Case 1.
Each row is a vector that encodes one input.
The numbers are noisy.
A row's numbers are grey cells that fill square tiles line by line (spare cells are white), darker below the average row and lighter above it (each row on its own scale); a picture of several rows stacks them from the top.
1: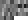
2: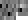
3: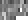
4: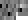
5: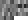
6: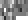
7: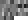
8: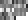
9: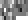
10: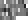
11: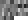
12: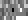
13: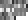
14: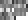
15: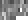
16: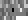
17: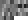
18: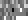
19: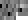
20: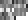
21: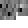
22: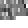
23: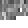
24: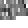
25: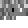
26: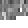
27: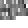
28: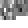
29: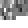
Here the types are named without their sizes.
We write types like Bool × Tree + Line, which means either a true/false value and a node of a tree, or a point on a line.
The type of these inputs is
Label.
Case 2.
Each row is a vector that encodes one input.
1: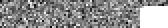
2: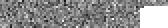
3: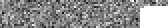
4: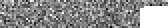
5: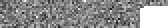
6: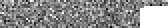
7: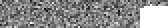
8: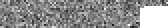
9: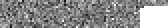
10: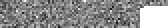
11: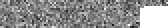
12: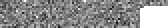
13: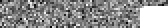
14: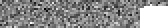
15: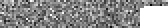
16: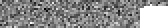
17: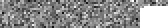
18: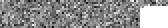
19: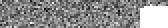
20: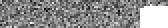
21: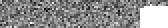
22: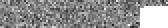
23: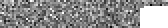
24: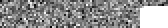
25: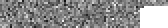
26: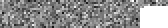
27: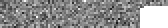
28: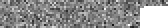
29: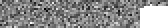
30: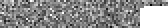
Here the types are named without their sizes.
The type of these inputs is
Label.
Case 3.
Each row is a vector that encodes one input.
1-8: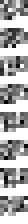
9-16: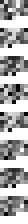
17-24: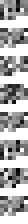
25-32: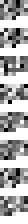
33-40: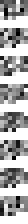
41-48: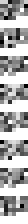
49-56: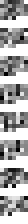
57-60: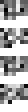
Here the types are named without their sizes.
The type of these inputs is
Bool × Bool × Bool.
